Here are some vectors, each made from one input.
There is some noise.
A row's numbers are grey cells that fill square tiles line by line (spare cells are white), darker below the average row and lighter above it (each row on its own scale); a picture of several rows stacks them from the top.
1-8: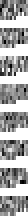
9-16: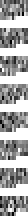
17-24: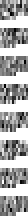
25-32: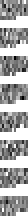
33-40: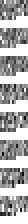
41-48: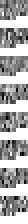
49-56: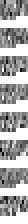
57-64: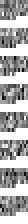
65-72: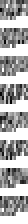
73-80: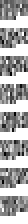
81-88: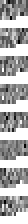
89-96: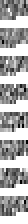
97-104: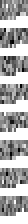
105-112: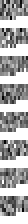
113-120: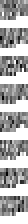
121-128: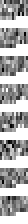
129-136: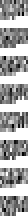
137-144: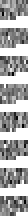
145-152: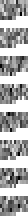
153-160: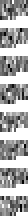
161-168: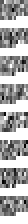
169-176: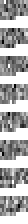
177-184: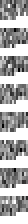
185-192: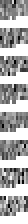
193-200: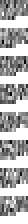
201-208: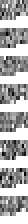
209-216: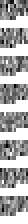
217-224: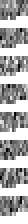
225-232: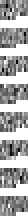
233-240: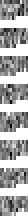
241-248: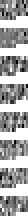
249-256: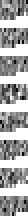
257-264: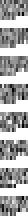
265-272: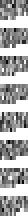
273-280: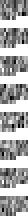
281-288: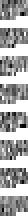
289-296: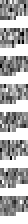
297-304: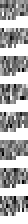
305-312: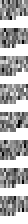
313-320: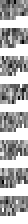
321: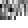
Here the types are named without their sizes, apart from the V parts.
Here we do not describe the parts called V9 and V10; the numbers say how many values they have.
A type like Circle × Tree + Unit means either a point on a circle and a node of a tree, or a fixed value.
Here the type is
(Line + V9) × (Line + V10) × Tree.
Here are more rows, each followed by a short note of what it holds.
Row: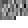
a node of a tree, a value of V9 and a value of V10
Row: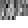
a point on a line, a node of a tree and a value of V10
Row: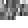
a point on a line, a node of a tree and a value of V10
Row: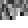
a point on a line, a node of a tree and a value of V10
